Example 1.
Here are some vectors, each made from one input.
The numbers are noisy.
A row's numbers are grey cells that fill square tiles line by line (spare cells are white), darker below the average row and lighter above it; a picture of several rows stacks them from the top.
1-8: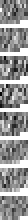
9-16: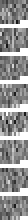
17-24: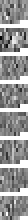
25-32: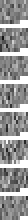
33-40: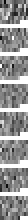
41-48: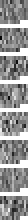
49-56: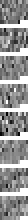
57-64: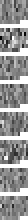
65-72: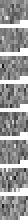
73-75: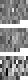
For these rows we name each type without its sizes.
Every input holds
a point on a line and a node of a tree.
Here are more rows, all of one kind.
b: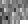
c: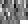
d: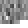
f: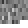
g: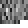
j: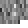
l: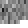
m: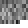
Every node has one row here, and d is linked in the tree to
j.
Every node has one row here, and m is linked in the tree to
f.
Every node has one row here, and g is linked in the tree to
f, j and l.
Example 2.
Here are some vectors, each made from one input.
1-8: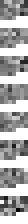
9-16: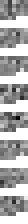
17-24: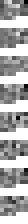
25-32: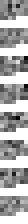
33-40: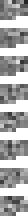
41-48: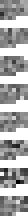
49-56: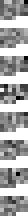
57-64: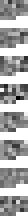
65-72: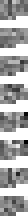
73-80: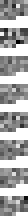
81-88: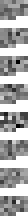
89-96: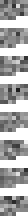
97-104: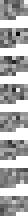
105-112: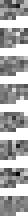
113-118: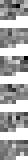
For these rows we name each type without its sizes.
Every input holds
a list of points on a line.
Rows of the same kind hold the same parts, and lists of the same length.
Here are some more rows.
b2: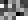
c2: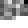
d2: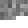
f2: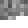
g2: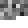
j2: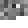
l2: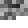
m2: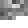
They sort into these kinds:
b2
c2, d2, f2, m2
g2, j2, l2

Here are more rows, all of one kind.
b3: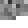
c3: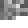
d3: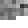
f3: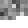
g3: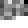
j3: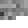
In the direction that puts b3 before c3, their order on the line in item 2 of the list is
b3, d3, c3, j3, g3, f3.
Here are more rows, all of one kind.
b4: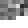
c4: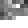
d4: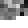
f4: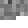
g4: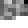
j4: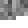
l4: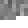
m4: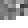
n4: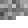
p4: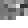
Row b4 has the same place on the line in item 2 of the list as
d4 and j4.
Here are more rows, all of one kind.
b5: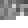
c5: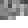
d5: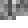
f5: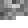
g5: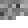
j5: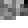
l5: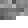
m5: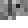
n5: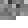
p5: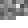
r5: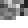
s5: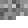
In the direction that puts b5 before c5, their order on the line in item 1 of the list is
j5, r5, p5, f5, l5, s5, g5, n5, b5, c5, d5, m5.
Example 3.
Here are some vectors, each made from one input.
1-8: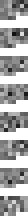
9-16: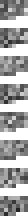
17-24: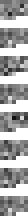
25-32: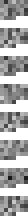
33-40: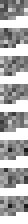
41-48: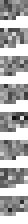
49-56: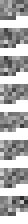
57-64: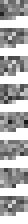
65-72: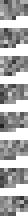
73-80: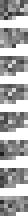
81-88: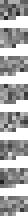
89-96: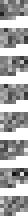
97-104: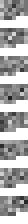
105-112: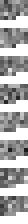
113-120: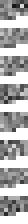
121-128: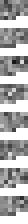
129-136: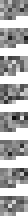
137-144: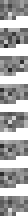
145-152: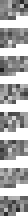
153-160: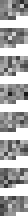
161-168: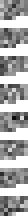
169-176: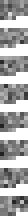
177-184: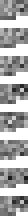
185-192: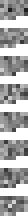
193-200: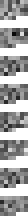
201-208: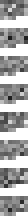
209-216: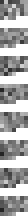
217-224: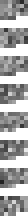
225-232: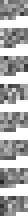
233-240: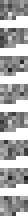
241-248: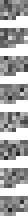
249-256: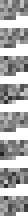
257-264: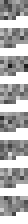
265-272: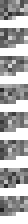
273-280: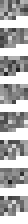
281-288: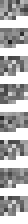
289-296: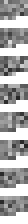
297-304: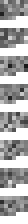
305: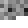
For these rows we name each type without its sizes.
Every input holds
either a point on a line, or four true/false values.
